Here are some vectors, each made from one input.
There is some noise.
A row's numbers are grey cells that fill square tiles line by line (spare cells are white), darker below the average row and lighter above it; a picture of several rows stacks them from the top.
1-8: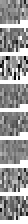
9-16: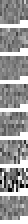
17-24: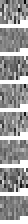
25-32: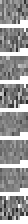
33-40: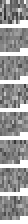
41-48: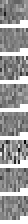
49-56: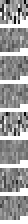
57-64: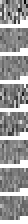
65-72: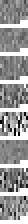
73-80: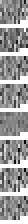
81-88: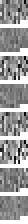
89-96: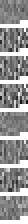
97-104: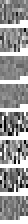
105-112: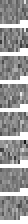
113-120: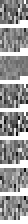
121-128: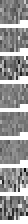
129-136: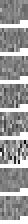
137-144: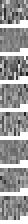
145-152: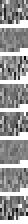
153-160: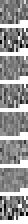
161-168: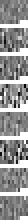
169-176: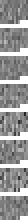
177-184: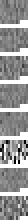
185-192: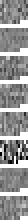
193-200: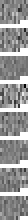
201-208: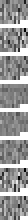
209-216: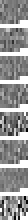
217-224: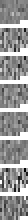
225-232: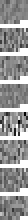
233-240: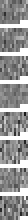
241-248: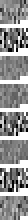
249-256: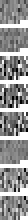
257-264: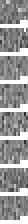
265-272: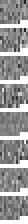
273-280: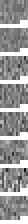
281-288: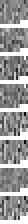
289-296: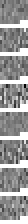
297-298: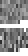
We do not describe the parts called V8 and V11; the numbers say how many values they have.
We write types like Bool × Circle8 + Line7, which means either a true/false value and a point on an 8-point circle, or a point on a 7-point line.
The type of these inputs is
(Bool × Circle6 × V11 + V8) × Circle10.
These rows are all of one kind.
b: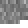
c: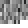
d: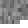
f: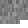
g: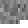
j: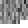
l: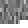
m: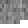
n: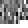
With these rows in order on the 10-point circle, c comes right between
g and n.
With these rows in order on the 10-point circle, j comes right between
g and l.
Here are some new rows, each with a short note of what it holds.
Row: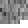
a point on a 10-point circle and a value of V8
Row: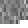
a point on a 6-point circle, a point on a 10-point circle, a true/false value and a value of V11
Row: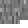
a point on a 6-point circle, a point on a 10-point circle, a true/false value and a value of V11
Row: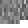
a point on a 6-point circle, a point on a 10-point circle, a true/false value and a value of V11
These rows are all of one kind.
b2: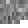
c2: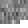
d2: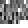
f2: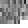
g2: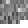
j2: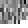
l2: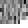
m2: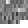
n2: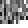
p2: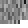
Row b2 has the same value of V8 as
d2, g2, l2 and m2.
